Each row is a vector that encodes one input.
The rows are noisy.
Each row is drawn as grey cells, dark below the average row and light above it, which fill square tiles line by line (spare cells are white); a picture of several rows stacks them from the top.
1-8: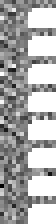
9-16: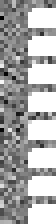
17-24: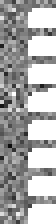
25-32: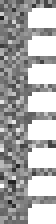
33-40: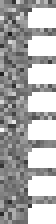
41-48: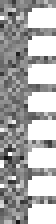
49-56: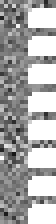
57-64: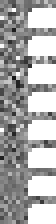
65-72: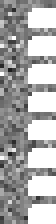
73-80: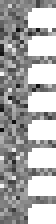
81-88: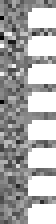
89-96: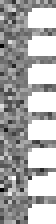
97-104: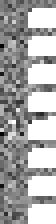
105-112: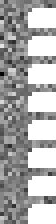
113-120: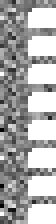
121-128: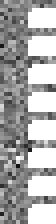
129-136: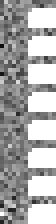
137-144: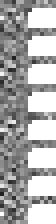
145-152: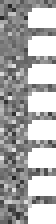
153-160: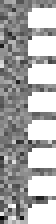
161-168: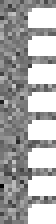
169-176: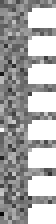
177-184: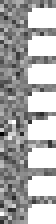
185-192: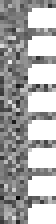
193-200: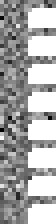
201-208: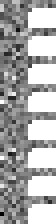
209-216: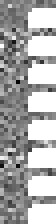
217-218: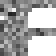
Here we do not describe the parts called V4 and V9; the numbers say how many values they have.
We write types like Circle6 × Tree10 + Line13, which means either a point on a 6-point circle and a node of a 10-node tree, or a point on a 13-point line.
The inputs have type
Label7 × List2(Bool × V4) × V9 + Unit.
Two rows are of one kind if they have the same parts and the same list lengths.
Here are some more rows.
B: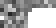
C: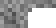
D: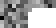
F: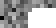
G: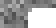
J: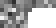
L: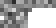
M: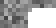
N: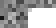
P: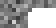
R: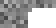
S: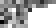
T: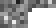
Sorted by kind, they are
B, J, L
C, G, M, R
D, F, N, P, T
S

